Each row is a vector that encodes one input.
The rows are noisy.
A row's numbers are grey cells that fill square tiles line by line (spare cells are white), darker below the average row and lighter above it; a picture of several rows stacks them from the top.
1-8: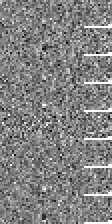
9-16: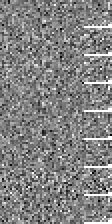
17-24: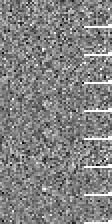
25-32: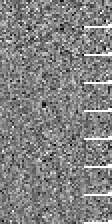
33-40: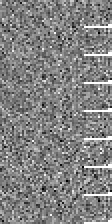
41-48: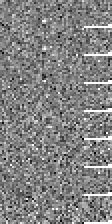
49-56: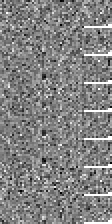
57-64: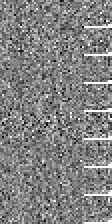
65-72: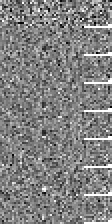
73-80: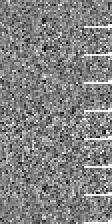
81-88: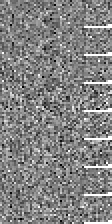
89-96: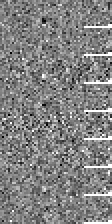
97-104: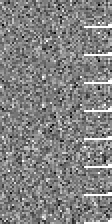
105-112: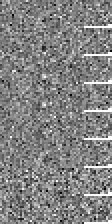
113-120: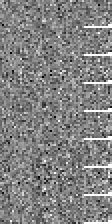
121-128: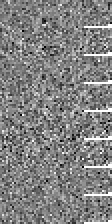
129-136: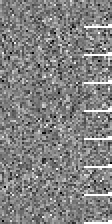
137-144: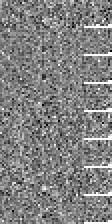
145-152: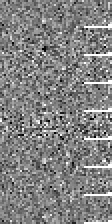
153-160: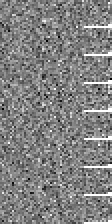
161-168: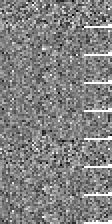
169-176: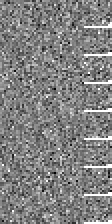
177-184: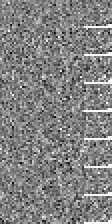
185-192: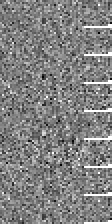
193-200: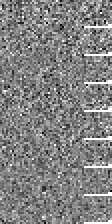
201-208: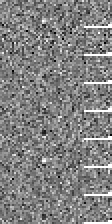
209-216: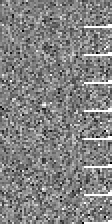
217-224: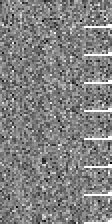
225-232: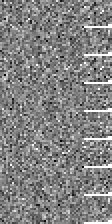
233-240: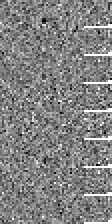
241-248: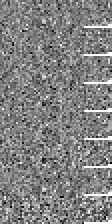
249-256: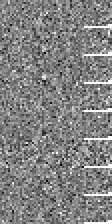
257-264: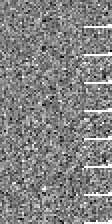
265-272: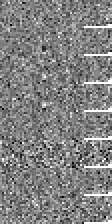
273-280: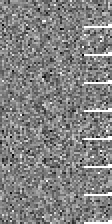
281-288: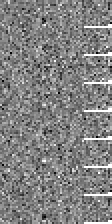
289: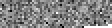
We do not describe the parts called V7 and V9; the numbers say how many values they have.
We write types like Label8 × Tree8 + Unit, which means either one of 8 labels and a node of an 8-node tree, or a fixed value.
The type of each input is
Bool × Line11 × List2(V9) + Line8 × V7.
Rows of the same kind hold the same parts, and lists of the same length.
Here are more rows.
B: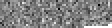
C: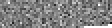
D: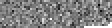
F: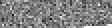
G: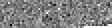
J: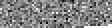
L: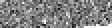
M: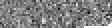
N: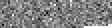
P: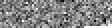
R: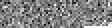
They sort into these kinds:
B, D, F, L, M, R
C, N
G
J, P

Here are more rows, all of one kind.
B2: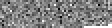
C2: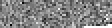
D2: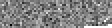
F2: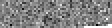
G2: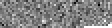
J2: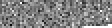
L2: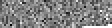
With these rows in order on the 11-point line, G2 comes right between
B2 and D2.
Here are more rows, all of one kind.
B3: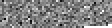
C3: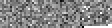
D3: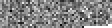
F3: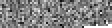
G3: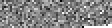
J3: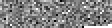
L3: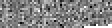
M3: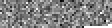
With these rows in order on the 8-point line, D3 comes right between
F3 and M3.
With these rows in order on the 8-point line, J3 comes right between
B3 and G3.
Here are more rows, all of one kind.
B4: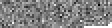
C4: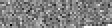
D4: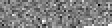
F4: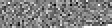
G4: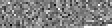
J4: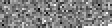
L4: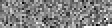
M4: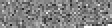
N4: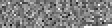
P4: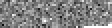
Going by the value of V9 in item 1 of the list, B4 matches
C4 and M4.
